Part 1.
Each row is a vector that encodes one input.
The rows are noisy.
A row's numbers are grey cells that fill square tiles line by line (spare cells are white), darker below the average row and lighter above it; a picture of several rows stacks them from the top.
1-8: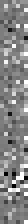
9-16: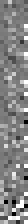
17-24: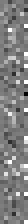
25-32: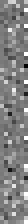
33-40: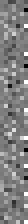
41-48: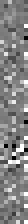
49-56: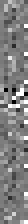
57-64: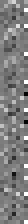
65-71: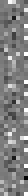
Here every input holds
either a fixed value, or four true/false values.
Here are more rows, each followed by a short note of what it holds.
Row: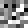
a fixed value
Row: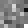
four true/false values
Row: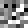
a fixed value
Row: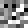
a fixed value
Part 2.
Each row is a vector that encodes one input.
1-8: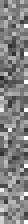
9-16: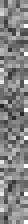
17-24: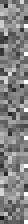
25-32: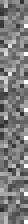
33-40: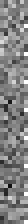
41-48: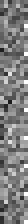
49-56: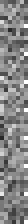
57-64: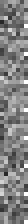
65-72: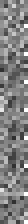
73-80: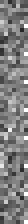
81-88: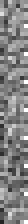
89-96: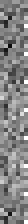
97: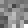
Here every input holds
four true/false values.
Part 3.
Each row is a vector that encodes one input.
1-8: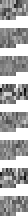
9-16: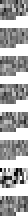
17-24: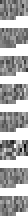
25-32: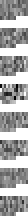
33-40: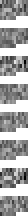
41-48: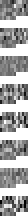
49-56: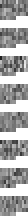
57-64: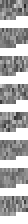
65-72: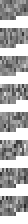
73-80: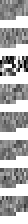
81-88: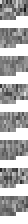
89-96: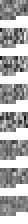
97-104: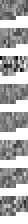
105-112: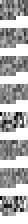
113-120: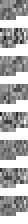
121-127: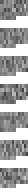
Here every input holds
a point on a 4-point line and a point on a 5-point line.
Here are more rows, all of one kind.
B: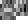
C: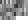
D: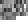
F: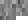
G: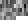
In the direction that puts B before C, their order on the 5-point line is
B, G, D, F, C.
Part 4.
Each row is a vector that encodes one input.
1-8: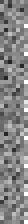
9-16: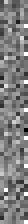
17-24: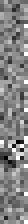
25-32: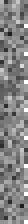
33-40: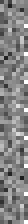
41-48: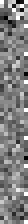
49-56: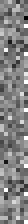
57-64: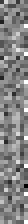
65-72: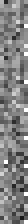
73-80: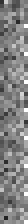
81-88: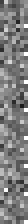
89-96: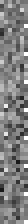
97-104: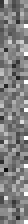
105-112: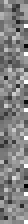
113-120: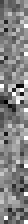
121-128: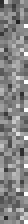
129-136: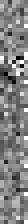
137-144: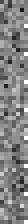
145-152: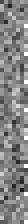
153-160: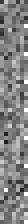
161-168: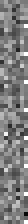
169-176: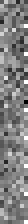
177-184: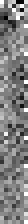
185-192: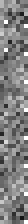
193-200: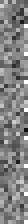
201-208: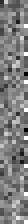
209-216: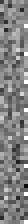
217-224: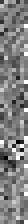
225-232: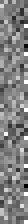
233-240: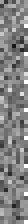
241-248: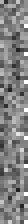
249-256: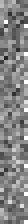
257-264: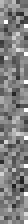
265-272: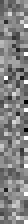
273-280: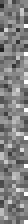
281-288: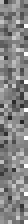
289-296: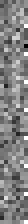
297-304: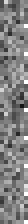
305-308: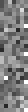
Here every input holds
either a fixed value, or four true/false values.
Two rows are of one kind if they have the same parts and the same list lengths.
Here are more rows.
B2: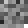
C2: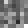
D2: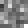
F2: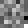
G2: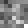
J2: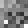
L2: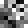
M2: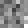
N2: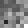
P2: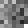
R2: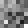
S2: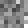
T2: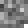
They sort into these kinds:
B2, C2, D2, F2, G2, J2, M2, N2, P2, R2, S2, T2
L2

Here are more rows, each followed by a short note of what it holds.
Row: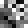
a fixed value
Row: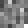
four true/false values
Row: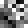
a fixed value
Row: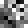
a fixed value
